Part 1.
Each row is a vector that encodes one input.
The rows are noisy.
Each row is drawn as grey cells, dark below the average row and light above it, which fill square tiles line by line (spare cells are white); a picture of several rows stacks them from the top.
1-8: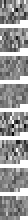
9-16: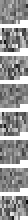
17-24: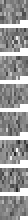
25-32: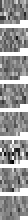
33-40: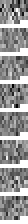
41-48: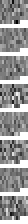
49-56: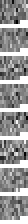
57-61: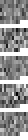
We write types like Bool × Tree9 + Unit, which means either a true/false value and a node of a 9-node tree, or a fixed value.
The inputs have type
(Bool × Bool × Bool + Unit) × Line6.
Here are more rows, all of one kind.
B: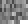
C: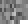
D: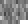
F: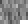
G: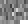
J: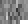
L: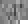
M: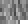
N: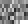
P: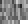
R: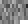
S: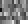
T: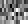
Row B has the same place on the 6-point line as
C, G and T.
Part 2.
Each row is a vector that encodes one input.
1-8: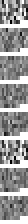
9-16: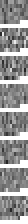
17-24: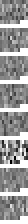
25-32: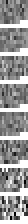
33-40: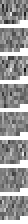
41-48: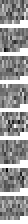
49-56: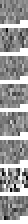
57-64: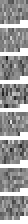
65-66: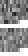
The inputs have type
(Circle6 + Unit) × Tree9 + Unit.
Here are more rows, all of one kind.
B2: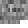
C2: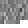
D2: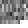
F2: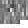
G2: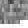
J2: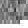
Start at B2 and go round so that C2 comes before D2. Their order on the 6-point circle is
B2, G2, C2, F2, D2, J2.
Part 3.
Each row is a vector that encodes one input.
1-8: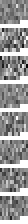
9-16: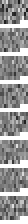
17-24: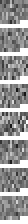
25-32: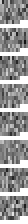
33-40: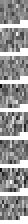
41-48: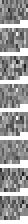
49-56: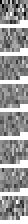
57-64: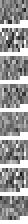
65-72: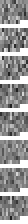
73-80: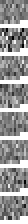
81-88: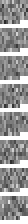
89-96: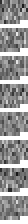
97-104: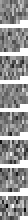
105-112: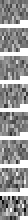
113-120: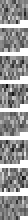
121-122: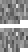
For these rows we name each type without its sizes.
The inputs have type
(Circle + Unit) × (Tree + Unit).
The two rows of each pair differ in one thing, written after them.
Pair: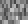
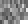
the place on the circle
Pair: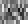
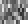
the node of the tree
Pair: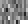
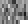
the place on the circle
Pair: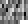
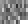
the node of the tree
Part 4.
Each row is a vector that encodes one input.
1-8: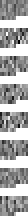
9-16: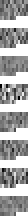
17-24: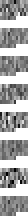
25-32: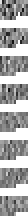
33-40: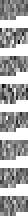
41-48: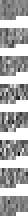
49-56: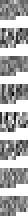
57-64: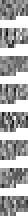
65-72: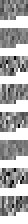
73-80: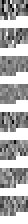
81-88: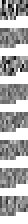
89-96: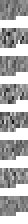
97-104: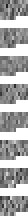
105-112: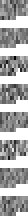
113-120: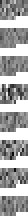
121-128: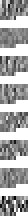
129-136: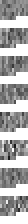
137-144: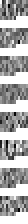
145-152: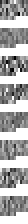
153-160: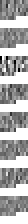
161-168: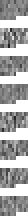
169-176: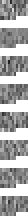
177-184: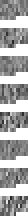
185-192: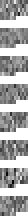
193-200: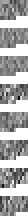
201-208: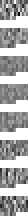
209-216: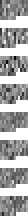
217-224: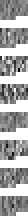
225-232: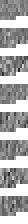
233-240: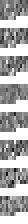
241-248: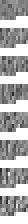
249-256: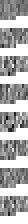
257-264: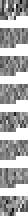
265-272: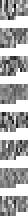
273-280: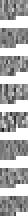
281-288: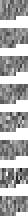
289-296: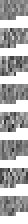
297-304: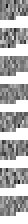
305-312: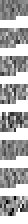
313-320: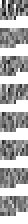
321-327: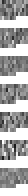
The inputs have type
Circle14 + Tree19 + Unit.
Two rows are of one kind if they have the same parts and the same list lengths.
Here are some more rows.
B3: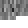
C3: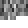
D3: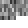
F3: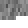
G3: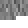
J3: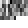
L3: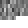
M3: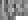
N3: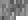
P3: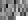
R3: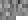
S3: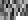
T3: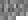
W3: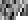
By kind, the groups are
B3, C3, D3, F3, G3, J3, L3, N3, P3, S3, T3
M3, W3
R3

